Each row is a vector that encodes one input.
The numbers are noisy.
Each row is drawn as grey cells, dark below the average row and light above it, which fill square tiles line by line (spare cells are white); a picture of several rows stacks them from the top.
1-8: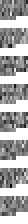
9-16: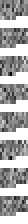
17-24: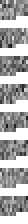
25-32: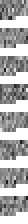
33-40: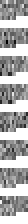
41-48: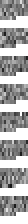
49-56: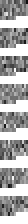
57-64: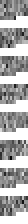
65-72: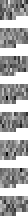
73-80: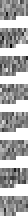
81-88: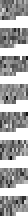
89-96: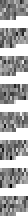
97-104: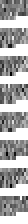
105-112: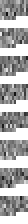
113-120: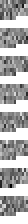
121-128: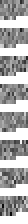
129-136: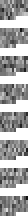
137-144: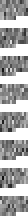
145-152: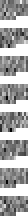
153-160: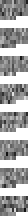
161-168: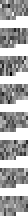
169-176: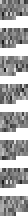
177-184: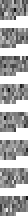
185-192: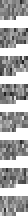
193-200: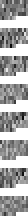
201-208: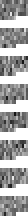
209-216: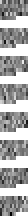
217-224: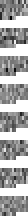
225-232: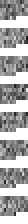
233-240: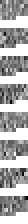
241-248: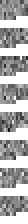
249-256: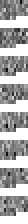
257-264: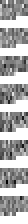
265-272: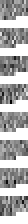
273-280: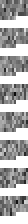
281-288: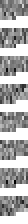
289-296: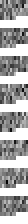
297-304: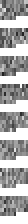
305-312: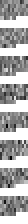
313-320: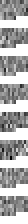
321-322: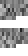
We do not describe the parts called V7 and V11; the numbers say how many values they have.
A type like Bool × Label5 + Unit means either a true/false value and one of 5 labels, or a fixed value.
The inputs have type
Circle6 + Circle13 × V7 + V11.
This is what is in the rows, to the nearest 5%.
About 20% of them hold a point on a 6-point circle. About 50% of them hold a point on a 13-point circle and a value of V7. The rest hold a value of V11.
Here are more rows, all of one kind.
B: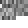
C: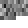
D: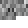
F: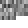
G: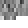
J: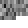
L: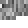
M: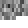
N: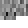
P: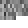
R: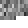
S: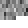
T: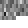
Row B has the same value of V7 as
F and L.
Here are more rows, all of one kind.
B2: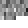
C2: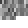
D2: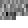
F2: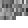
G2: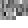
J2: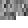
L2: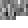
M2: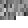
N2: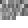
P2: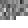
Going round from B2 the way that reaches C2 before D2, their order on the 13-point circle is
B2, C2, N2, D2, J2, M2, P2, L2, G2, F2.
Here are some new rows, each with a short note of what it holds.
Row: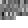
a value of V11
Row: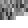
a point on a 6-point circle
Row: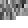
a point on a 6-point circle
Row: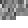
a point on a 13-point circle and a value of V7
